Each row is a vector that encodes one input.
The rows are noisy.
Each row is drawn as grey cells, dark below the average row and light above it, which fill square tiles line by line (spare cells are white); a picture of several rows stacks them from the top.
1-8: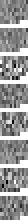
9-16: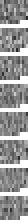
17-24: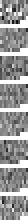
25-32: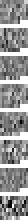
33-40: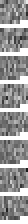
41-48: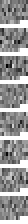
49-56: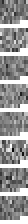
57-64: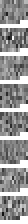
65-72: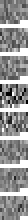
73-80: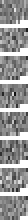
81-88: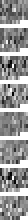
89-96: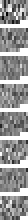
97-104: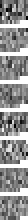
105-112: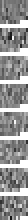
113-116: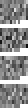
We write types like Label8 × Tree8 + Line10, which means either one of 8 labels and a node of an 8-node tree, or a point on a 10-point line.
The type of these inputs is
(Bool × Circle5 + Unit) × Line5.
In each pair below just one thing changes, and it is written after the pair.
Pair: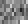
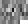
the place on the 5-point circle
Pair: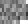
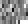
the place on the 5-point line
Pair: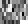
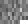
the place on the 5-point line
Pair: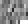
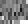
the place on the 5-point line
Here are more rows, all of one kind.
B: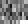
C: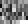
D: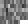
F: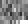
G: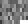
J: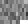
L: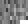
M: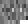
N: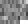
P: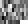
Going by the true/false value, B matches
C, F, J and N.
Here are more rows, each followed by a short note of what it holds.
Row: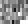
a point on a 5-point line
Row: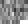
a point on a 5-point line
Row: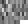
a point on a 5-point circle, a point on a 5-point line and a true/false value
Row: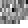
a point on a 5-point line
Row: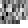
a point on a 5-point circle, a point on a 5-point line and a true/false value
